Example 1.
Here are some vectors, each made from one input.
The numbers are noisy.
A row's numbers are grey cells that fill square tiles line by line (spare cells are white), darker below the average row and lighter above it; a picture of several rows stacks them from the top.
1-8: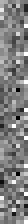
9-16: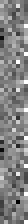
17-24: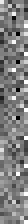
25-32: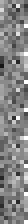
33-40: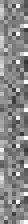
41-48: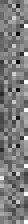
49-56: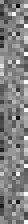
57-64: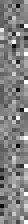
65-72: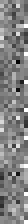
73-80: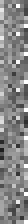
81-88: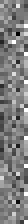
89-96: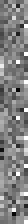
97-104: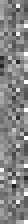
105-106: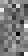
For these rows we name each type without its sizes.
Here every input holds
a true/false value, together with either a point on a circle, or a fixed value.
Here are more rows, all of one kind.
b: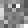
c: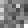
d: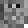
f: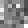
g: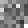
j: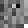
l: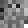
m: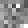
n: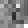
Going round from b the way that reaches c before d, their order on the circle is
b, f, g, c, j, d, n, l, m.
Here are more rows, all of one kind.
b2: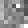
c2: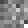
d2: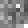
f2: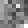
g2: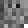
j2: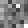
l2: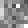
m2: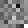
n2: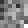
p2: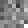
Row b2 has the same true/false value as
d2, f2, j2 and l2.
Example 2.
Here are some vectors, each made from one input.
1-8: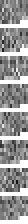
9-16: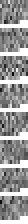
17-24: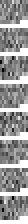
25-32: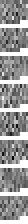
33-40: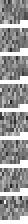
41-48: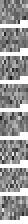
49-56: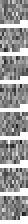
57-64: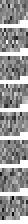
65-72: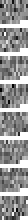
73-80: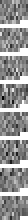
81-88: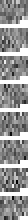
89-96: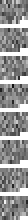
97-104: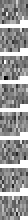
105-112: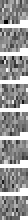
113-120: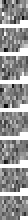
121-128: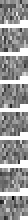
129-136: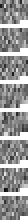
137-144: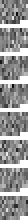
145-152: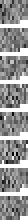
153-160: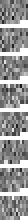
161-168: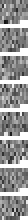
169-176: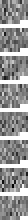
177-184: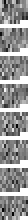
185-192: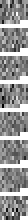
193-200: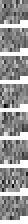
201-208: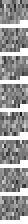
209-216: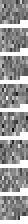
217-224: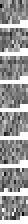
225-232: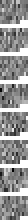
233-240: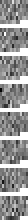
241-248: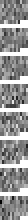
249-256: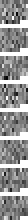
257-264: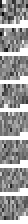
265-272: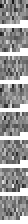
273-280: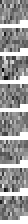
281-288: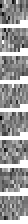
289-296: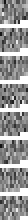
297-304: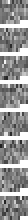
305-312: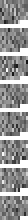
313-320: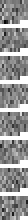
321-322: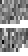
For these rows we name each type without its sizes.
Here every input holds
a point on a circle, together with either a fixed value, or three true/false values.
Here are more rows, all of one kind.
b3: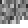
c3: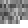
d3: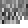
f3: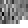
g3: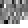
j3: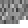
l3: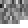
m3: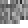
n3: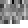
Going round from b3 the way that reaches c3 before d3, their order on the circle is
b3, g3, l3, j3, c3, m3, f3, n3, d3.
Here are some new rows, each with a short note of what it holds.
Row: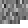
a point on a circle
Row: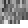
a point on a circle
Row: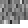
a point on a circle
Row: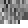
a point on a circle
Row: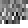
a point on a circle
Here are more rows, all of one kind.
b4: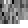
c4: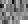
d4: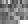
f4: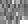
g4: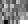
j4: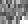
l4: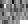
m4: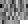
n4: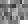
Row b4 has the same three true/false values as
c4 and l4.
